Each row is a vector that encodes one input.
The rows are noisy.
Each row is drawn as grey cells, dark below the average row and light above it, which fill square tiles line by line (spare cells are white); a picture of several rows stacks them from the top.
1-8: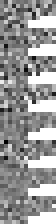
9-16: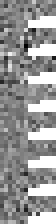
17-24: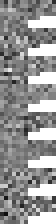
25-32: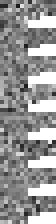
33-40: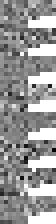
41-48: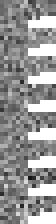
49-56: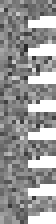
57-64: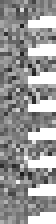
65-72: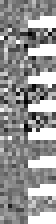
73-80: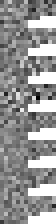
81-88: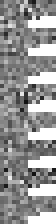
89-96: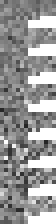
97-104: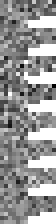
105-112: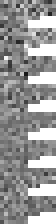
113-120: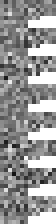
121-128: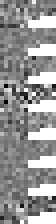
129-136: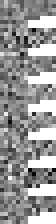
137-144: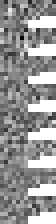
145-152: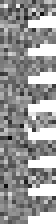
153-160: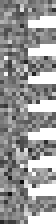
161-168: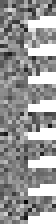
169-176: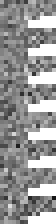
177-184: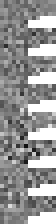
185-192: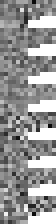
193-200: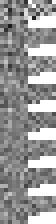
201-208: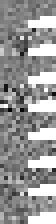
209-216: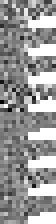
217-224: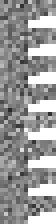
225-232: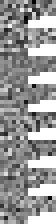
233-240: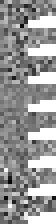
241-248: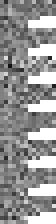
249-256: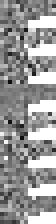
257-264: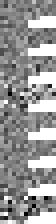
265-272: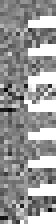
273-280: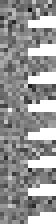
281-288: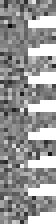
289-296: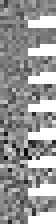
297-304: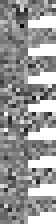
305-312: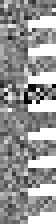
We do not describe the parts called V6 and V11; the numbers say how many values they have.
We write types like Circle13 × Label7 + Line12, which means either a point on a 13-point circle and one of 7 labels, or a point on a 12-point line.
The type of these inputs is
(Bool × Bool × Bool + Line3 × Line4 + V6) × (Tree10 + V11).
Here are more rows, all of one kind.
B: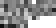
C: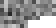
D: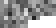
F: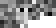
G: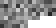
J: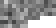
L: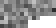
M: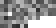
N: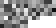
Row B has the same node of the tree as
F, M and N.
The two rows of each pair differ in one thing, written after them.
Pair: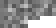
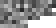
the place on the 3-point line
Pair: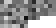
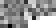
the place on the 4-point line
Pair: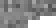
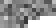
the place on the 4-point line
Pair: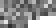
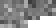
the place on the 4-point line
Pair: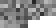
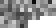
the place on the 3-point line
